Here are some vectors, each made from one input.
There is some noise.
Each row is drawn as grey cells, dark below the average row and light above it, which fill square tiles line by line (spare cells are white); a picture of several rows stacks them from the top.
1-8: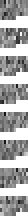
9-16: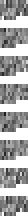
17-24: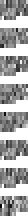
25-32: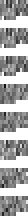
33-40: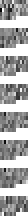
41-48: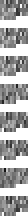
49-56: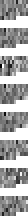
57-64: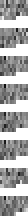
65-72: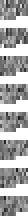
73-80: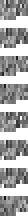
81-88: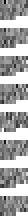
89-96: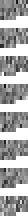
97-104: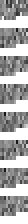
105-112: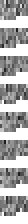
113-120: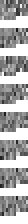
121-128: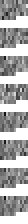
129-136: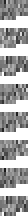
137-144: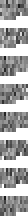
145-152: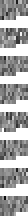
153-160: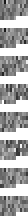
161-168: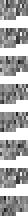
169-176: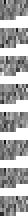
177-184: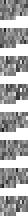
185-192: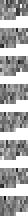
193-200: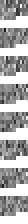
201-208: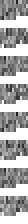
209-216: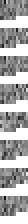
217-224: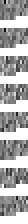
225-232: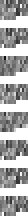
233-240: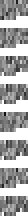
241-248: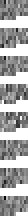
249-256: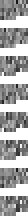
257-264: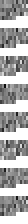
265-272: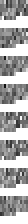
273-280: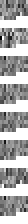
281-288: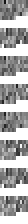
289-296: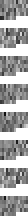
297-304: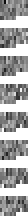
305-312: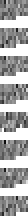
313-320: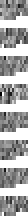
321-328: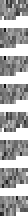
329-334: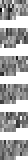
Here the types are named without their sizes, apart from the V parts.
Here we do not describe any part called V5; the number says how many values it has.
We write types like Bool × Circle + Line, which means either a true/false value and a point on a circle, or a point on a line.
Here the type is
Circle + List(Bool × V5).
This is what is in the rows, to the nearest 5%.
About 35% of them hold a point on a circle. The rest are lists of items, each a true/false value and a value of V5.
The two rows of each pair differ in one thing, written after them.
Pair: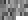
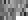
the value of V5 in item 1 of the list
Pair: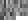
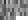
the value of V5 in item 2 of the list
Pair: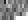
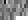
the true/false value in item 1 of the list
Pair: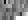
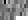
the true/false value in item 1 of the list
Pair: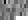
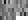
the value of V5 in item 1 of the list
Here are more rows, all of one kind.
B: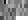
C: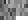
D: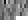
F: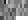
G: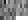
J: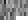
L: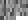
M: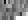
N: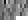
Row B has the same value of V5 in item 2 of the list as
F and J.
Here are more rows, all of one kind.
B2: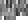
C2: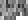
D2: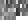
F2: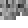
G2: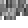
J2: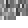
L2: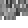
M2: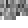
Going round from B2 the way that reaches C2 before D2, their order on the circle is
B2, G2, C2, F2, M2, J2, D2, L2.
